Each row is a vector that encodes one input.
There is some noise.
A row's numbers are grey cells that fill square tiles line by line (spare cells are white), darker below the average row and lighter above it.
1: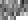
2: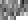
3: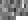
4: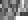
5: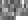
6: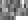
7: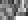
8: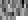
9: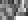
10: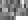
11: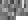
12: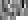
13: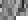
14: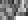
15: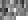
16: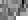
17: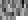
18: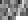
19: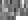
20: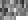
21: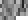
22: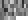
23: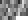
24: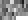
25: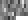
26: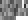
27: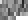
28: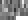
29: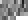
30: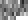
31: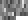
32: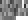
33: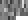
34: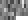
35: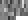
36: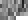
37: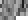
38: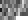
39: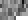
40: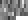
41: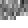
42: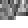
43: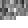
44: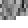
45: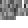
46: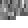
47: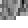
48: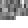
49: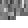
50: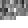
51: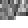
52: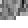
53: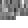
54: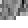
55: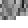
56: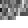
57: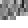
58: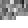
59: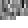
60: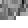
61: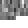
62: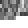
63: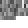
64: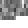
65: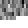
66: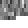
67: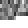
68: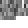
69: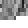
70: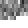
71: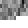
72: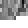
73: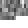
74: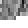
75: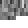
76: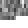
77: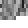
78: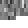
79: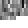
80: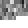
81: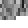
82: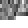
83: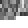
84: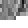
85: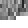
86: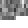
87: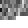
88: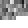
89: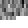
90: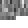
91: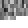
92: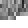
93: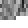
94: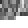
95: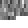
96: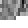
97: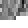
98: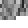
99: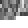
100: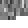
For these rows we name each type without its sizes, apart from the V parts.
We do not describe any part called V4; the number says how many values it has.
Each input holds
a true/false value, together with either a point on a line, or a list of values of V4.
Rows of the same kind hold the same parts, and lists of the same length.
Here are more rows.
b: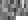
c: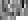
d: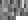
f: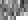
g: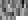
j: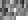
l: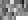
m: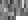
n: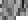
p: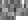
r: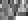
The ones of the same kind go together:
b, n, p
c, g, j, l, r
d, m
f

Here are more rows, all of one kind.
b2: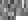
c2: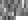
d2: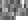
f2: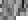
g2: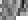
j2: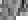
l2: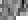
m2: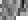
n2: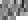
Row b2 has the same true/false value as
c2 and d2.
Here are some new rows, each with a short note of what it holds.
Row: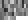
a point on a line and a true/false value
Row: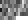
a point on a line and a true/false value
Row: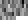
a point on a line and a true/false value
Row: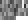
a true/false value, together with the empty list
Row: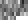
a true/false value, together with the empty list
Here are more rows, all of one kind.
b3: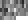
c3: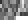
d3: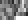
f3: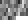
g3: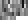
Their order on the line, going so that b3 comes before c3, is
f3, b3, c3, g3, d3.
